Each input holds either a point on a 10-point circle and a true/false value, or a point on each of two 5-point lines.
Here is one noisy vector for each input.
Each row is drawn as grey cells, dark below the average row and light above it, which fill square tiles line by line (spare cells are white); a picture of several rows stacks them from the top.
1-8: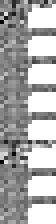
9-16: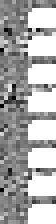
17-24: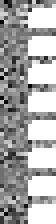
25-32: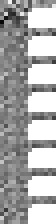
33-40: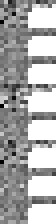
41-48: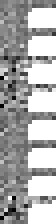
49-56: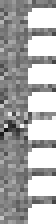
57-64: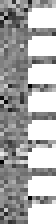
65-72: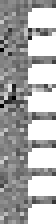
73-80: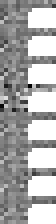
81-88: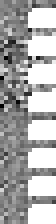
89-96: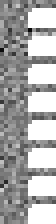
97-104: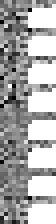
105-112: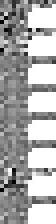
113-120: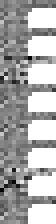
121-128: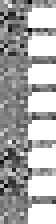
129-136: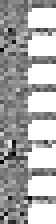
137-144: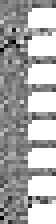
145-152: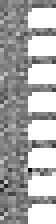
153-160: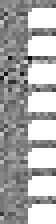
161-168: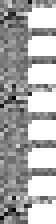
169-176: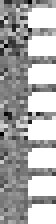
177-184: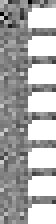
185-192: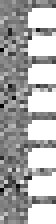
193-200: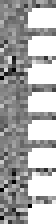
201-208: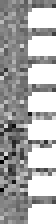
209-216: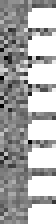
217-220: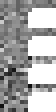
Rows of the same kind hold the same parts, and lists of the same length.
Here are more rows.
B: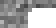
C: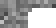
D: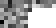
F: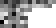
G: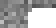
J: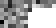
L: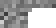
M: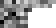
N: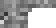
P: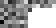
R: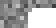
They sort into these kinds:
B, C, G, L, N, R
D, F, J, M, P

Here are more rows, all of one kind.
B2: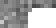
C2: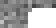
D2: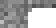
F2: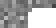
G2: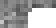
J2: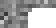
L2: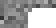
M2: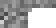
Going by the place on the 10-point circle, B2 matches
C2 and G2.
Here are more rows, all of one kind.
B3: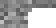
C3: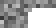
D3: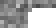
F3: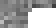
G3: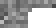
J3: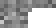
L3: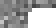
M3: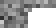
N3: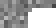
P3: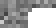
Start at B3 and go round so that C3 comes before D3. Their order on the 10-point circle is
B3, J3, G3, P3, M3, C3, N3, L3, F3, D3.
